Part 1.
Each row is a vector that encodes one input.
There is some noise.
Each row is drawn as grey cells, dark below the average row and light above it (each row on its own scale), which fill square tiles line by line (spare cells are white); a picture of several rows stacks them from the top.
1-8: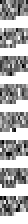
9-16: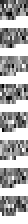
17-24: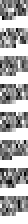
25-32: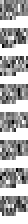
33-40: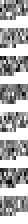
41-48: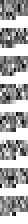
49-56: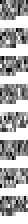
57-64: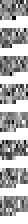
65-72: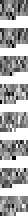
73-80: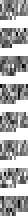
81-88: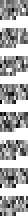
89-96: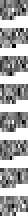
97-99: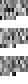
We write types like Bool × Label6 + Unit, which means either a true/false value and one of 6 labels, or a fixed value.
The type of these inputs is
Bool × Bool × Bool × Bool × Bool.
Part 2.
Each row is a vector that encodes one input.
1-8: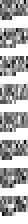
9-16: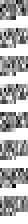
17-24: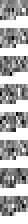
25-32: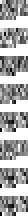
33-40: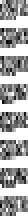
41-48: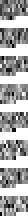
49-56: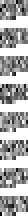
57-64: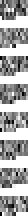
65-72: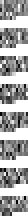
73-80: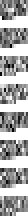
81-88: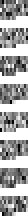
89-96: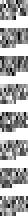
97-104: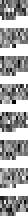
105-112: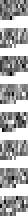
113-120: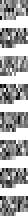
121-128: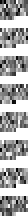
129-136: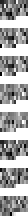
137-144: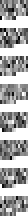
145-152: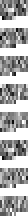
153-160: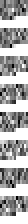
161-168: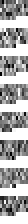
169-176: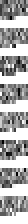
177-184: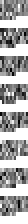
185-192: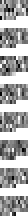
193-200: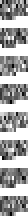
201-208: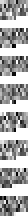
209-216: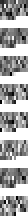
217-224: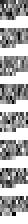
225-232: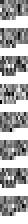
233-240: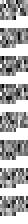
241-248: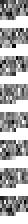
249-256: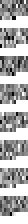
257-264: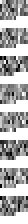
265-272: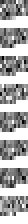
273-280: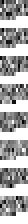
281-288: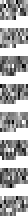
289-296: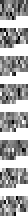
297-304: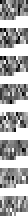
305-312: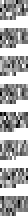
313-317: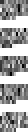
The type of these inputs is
Bool × Bool × Bool × Bool × Bool.
